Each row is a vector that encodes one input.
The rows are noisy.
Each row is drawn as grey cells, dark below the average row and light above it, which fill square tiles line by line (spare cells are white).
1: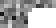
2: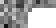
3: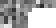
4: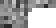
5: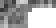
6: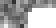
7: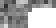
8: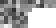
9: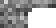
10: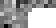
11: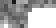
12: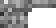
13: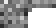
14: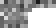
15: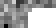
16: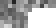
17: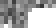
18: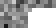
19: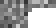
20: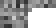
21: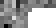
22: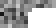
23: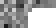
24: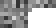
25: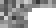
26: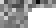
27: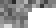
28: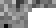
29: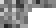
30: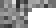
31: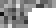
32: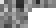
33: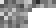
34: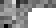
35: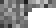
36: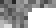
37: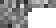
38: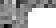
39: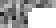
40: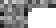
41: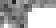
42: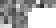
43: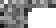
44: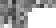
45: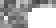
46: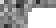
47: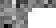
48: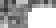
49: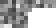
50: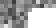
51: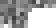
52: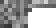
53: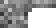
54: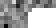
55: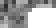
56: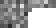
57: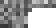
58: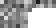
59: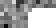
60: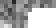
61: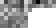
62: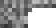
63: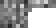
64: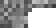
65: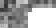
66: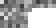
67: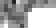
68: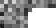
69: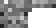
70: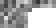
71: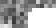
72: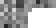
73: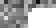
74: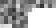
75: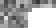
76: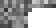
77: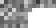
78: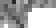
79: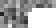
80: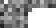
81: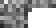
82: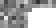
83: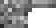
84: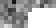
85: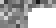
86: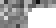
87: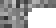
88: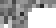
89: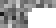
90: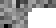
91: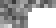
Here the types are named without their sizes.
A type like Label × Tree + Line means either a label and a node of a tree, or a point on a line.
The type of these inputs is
Line.
